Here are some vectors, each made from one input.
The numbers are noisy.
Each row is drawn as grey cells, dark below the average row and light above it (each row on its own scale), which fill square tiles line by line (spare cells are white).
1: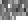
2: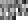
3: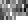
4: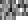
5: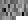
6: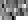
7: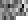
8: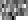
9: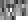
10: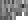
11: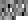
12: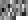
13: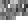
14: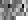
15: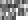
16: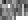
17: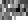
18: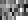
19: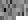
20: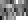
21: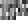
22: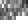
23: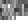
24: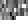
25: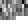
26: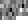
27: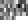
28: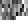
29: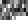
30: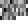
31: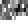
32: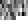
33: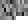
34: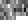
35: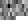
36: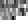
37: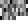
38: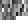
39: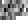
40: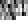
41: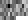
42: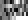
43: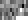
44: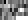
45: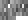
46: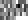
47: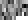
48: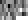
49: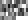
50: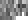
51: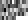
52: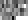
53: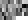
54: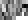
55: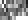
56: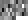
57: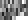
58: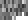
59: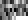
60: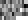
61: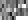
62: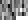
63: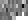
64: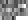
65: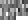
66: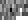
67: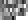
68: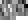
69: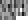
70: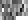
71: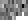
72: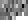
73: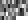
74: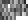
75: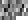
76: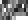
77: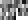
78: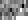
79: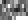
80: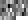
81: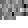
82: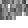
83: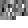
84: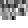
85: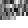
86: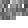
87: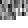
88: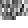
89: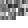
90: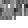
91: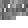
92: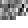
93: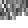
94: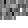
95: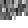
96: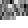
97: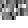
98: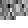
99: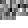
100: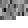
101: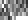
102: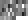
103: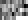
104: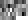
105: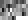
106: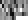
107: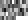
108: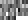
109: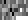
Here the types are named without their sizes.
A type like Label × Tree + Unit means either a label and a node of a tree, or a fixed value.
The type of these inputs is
Label × (Label + Tree).
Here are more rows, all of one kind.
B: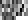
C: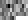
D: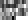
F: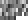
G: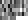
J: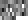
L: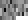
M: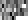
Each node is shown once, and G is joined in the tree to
L.
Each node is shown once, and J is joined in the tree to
C.
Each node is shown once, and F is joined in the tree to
L.
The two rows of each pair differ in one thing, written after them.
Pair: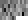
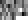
the label
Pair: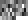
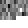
the label
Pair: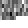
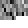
the label
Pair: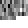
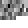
the label
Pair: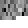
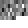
the label
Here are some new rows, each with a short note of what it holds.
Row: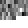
a label and a node of a tree
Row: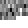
two labels
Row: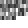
a label and a node of a tree
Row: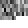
a label and a node of a tree
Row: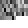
a label and a node of a tree
